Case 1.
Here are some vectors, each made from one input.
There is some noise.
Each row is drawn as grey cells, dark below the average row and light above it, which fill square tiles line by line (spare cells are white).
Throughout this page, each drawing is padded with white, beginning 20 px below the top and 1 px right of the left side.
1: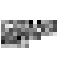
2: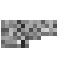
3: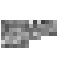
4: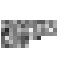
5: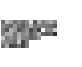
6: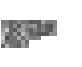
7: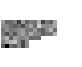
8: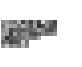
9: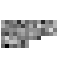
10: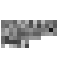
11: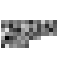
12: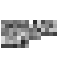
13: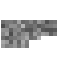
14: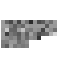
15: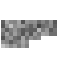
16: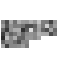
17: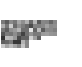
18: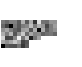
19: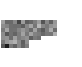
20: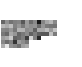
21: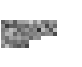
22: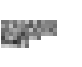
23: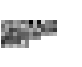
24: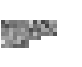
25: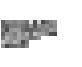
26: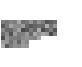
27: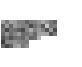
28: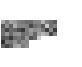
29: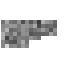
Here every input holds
a point on a 5-point line.
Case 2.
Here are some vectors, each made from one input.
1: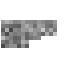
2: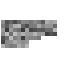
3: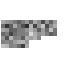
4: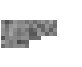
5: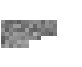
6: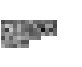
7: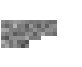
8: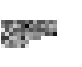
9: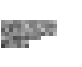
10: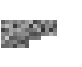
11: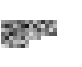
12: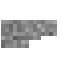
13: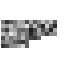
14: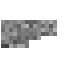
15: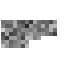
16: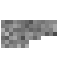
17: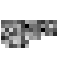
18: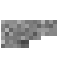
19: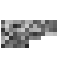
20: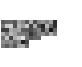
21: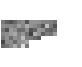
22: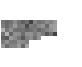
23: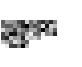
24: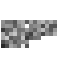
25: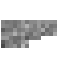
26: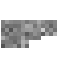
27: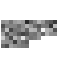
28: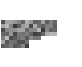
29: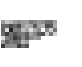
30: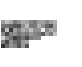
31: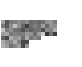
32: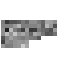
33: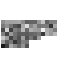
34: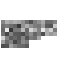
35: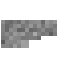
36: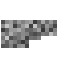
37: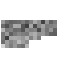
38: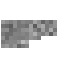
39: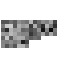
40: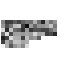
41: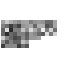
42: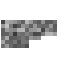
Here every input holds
a point on a 4-point line.
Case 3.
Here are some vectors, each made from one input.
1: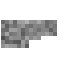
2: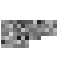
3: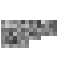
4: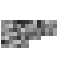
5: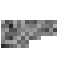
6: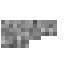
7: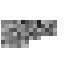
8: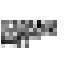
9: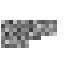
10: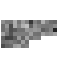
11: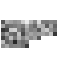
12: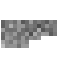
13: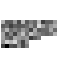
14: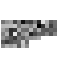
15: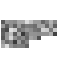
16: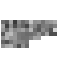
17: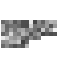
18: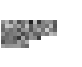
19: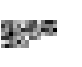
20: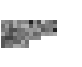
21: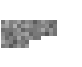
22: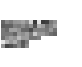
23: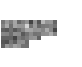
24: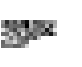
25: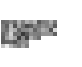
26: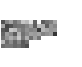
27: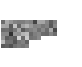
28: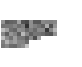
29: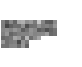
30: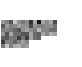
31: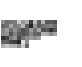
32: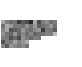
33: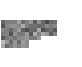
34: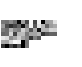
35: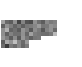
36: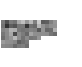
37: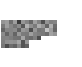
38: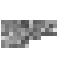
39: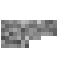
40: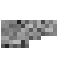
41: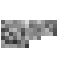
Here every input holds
a point on a 5-point line.
